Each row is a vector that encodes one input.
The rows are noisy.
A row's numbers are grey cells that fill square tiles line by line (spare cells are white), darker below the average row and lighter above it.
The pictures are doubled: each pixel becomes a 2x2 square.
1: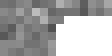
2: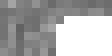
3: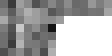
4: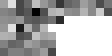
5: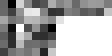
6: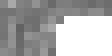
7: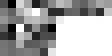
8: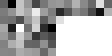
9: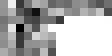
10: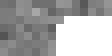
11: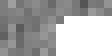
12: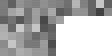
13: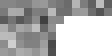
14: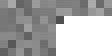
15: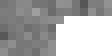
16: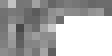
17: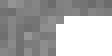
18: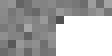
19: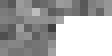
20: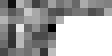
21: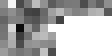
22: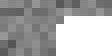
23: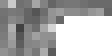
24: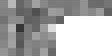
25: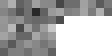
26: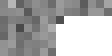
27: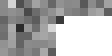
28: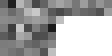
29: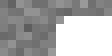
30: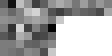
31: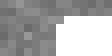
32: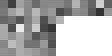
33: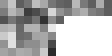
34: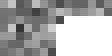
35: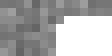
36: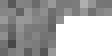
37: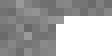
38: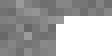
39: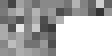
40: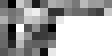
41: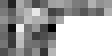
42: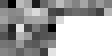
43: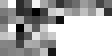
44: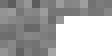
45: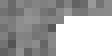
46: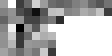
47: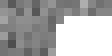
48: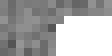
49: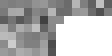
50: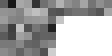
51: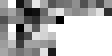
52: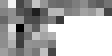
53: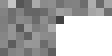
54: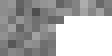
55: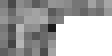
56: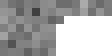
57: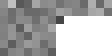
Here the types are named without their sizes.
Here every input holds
a list of points on a line.
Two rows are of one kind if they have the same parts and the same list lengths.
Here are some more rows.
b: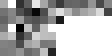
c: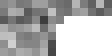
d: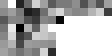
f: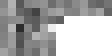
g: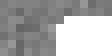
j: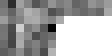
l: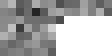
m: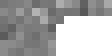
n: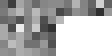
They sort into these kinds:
b, j, l
c, n
d, f, g, m

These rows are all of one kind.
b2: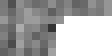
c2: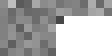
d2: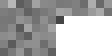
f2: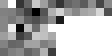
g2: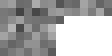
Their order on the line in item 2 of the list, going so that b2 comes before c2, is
f2, b2, g2, d2, c2.
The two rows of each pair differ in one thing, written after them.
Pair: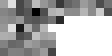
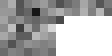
the place on the line in item 1 of the list
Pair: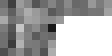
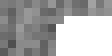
the place on the line in item 2 of the list
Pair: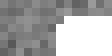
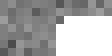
the place on the line in item 2 of the list
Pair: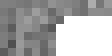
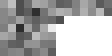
the place on the line in item 1 of the list
